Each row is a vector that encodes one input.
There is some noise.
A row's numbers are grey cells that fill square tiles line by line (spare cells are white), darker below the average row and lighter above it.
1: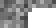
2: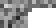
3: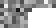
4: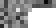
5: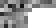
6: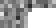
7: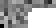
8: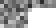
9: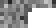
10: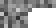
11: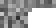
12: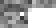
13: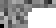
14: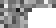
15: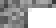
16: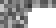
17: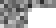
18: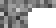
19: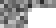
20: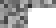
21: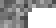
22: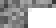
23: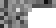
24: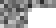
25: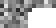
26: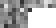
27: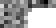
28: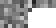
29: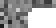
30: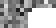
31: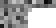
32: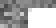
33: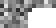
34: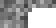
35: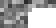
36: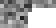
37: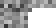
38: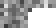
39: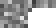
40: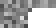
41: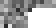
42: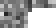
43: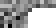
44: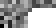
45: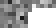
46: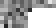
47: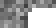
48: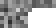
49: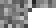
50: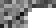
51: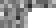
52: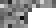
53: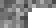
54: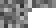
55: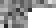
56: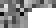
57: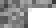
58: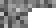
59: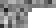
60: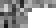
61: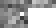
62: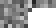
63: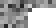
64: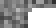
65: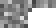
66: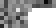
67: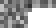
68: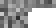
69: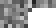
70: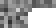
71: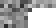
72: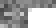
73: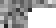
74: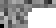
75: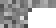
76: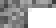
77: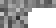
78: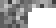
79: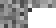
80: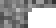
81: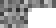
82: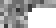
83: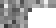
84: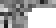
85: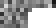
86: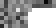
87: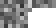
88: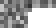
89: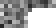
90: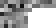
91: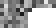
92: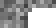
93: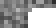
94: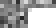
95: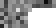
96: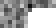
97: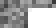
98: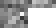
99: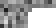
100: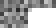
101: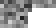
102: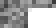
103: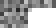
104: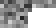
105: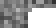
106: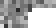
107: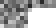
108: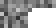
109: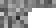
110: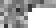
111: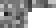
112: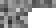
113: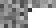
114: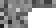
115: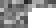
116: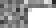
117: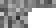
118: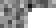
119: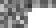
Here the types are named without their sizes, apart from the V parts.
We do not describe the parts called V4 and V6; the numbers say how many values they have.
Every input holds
a value of V6, together with either a point on a line and a true/false value, or a value of V4.
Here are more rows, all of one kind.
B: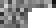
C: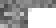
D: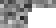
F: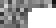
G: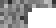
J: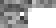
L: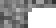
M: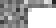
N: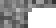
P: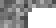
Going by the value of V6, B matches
F, G and M.
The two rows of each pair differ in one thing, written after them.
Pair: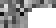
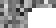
the place on the line
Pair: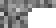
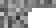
the place on the line
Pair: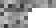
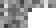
the value of V6
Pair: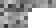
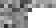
the place on the line
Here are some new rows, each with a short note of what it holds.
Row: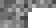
a value of V4 and a value of V6
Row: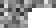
a point on a line, a true/false value and a value of V6
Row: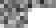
a value of V4 and a value of V6
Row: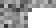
a point on a line, a true/false value and a value of V6
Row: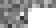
a value of V4 and a value of V6
